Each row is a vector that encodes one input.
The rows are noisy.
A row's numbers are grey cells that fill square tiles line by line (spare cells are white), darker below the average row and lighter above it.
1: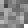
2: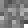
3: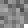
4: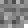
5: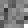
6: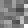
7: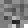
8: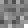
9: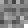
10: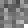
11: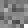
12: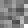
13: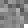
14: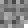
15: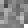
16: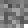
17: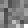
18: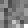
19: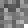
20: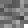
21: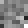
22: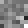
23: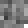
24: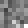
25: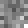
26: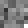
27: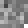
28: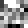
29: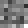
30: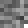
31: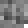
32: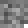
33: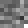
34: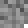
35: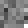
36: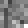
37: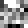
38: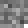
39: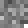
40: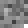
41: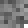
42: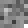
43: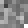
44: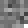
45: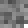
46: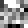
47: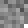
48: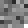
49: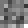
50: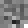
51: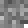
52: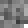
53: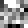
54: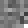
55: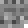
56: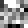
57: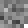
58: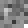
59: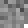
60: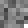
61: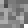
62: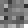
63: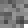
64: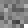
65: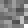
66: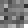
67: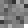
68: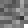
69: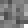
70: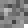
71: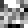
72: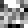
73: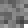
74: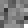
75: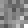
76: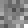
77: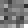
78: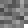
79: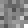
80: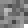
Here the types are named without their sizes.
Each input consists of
either a fixed value, or a label and a true/false value.
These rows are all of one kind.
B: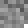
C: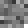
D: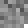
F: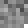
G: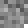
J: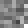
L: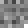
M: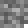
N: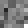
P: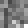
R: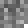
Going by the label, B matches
D, F, G and M.
